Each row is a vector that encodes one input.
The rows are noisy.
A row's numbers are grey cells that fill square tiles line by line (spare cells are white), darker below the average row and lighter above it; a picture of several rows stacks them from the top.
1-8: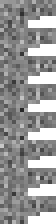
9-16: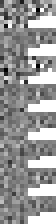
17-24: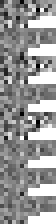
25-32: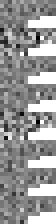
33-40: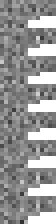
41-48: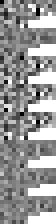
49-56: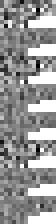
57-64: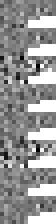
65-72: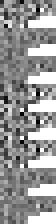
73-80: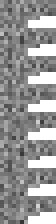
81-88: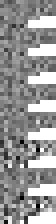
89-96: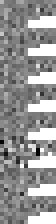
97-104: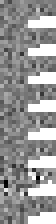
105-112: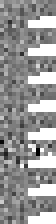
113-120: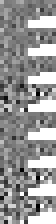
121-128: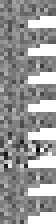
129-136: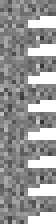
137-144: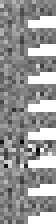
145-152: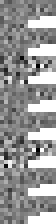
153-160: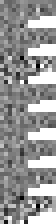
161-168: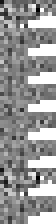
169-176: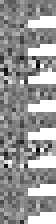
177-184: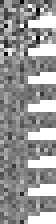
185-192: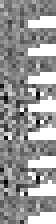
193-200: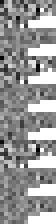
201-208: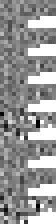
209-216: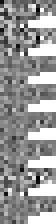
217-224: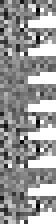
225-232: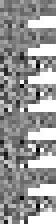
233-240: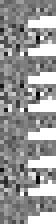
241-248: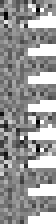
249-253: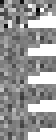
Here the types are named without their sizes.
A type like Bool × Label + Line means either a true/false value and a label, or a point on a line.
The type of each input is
Bool × Tree × Tree × (Tree + Unit) + Line × Line.
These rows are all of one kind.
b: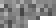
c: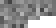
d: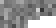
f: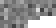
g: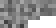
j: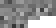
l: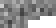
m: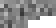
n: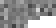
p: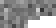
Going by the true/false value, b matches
g, l and m.
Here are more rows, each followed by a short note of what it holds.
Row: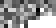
a point on each of two lines
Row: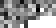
a point on each of two lines
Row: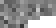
a node of each of two trees and a true/false value
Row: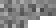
a node of each of two trees and a true/false value
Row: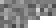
a node of each of three trees and a true/false value
